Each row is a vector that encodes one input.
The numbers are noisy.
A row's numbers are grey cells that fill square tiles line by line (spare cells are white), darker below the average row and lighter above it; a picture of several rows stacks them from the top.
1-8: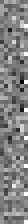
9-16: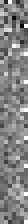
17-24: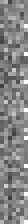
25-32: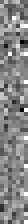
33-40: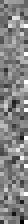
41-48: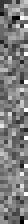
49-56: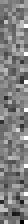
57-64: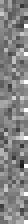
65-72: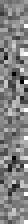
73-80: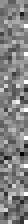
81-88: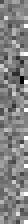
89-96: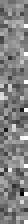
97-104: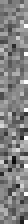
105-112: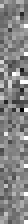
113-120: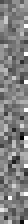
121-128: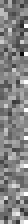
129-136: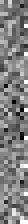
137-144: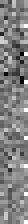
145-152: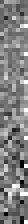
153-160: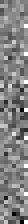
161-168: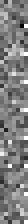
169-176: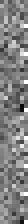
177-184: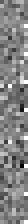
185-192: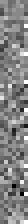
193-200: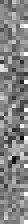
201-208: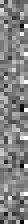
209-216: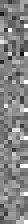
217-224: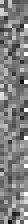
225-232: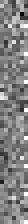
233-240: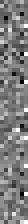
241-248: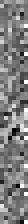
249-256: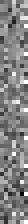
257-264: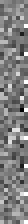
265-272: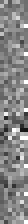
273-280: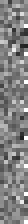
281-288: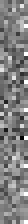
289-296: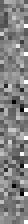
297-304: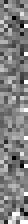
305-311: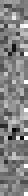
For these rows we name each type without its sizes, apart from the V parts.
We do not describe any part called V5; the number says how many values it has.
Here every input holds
a label and a point on a line, together with a list of values of V5.
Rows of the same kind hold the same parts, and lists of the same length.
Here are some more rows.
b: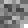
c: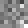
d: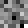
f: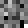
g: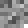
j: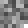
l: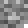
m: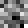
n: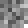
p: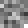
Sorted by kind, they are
b, l, p
c, g, j, n
d, f, m

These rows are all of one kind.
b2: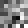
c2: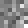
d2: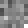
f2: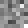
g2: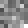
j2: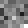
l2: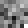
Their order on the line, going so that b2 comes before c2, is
g2, f2, d2, b2, j2, c2, l2.
